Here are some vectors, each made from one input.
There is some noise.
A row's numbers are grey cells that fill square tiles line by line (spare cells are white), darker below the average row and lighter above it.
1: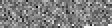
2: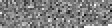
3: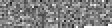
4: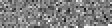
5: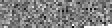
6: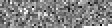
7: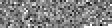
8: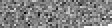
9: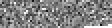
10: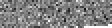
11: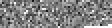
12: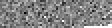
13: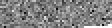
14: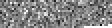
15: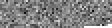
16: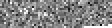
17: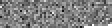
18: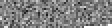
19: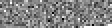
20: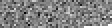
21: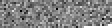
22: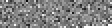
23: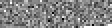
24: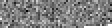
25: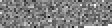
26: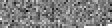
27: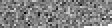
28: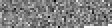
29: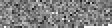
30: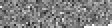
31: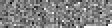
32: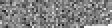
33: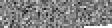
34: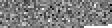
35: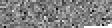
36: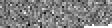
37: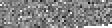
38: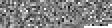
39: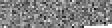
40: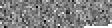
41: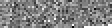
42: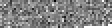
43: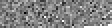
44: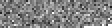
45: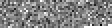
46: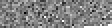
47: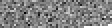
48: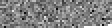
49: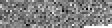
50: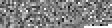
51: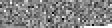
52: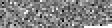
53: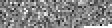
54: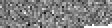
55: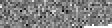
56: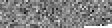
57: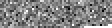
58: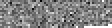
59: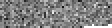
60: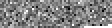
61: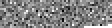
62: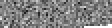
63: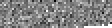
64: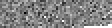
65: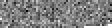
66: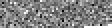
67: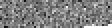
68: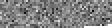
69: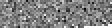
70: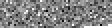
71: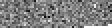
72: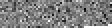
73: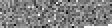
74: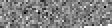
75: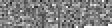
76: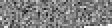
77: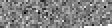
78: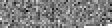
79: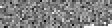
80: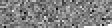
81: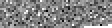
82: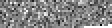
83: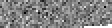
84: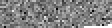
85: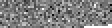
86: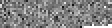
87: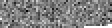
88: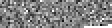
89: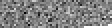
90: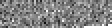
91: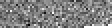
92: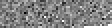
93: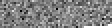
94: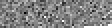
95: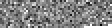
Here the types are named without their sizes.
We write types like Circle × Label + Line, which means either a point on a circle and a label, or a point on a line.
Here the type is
(Bool × Bool × Bool + Unit) × (Circle + Unit).
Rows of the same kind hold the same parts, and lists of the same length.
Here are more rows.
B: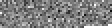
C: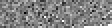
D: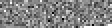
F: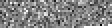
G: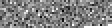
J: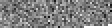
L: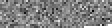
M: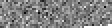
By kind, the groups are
B, J
C, L, M
D
F, G

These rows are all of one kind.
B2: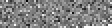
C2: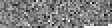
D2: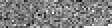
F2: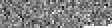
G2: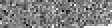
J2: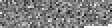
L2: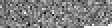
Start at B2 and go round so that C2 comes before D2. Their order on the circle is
B2, F2, C2, D2, J2, L2, G2.
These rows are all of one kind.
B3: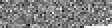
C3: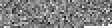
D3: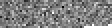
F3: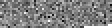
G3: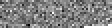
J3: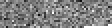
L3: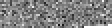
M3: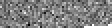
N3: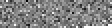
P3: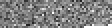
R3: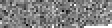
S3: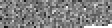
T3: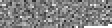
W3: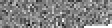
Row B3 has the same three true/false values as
G3, J3, N3 and P3.
